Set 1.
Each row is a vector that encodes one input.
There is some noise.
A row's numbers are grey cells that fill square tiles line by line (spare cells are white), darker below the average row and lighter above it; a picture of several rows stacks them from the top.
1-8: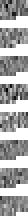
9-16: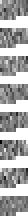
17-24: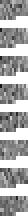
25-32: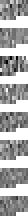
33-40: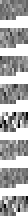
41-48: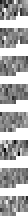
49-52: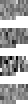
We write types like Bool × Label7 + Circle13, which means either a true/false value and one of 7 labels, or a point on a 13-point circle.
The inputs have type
Bool × Circle6.
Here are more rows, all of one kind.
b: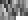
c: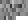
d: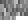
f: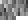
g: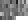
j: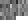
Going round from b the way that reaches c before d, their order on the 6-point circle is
b, c, g, j, f, d.
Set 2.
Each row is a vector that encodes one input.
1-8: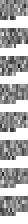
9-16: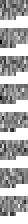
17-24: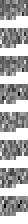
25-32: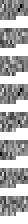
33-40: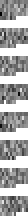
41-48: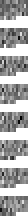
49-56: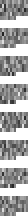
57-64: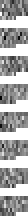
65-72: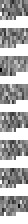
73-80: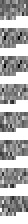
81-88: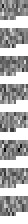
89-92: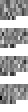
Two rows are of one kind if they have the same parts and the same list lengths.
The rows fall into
2 kinds.
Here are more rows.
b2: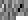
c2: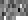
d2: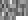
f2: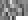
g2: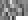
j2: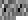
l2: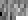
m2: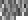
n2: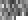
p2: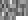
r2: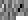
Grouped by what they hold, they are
b2, c2, j2, m2, n2, r2
d2, f2, g2, l2, p2

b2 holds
a point on a 10-point line.
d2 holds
a point on a 9-point circle.
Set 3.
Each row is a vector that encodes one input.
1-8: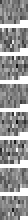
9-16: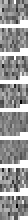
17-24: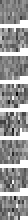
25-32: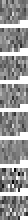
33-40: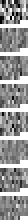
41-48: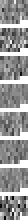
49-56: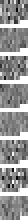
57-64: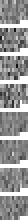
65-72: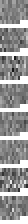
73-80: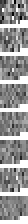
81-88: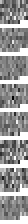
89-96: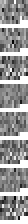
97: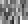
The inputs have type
List2(Line5).
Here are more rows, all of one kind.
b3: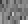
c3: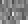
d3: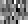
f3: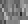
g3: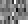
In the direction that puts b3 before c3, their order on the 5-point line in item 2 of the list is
d3, g3, b3, c3, f3.
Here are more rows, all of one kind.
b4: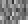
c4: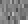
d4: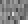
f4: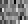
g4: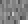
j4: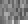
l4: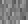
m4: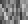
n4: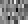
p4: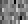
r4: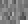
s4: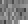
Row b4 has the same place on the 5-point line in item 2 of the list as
c4, n4 and r4.
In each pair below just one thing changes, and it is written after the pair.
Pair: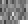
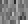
the place on the 5-point line in item 1 of the list
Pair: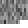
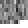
the place on the 5-point line in item 2 of the list
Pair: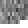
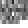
the place on the 5-point line in item 2 of the list
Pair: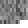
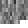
the place on the 5-point line in item 1 of the list
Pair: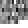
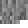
the place on the 5-point line in item 2 of the list
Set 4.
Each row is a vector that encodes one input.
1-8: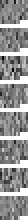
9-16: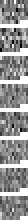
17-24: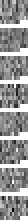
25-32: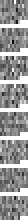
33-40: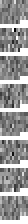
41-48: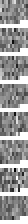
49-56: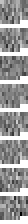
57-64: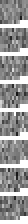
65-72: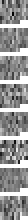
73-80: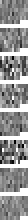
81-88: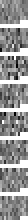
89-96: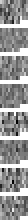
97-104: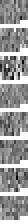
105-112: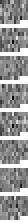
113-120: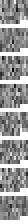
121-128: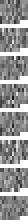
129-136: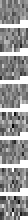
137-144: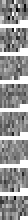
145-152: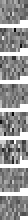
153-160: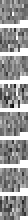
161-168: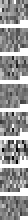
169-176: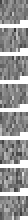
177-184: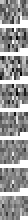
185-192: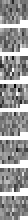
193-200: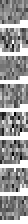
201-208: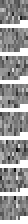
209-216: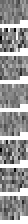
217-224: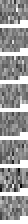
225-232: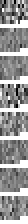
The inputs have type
List2(Circle11).
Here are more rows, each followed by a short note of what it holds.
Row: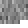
a list of one item
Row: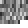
the empty list
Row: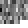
a list of two items
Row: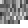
the empty list
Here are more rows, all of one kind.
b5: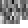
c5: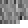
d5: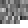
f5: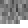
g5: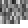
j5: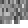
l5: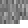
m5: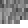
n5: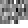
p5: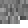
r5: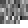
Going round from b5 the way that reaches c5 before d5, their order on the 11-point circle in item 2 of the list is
b5, g5, l5, n5, r5, c5, d5, p5, m5, f5, j5.
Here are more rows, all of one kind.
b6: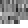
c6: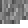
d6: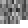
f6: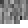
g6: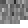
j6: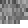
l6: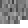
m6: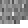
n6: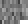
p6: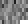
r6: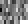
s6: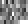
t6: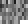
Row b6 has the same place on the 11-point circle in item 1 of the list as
p6 and t6.
